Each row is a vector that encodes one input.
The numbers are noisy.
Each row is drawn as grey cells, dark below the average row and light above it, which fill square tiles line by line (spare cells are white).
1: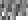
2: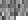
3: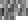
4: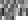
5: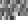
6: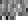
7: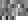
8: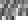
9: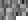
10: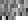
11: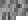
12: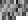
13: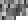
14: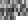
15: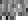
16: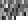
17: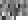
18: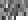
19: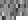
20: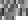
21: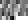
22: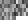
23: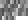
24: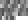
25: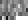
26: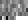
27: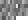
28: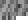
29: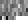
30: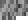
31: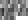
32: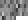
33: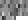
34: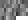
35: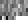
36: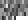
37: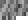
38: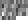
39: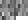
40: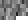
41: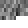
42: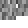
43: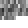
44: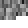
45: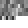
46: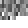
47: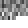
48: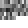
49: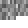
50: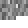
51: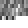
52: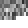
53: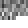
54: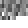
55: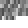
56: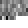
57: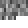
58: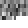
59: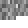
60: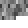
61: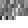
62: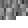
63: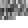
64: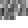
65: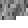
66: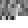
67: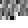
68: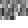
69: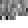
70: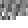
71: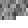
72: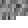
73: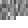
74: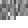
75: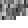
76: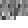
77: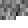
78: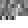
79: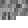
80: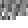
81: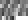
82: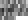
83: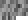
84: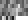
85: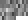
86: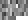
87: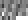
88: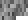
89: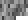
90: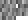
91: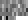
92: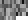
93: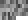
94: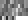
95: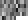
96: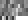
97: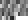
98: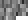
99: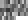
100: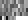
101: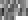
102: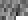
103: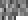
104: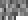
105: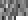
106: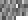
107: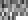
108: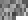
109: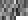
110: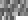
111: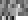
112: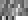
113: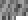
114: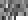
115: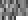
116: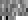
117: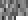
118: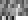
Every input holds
either one of 7 labels, or a point on a 4-point line.
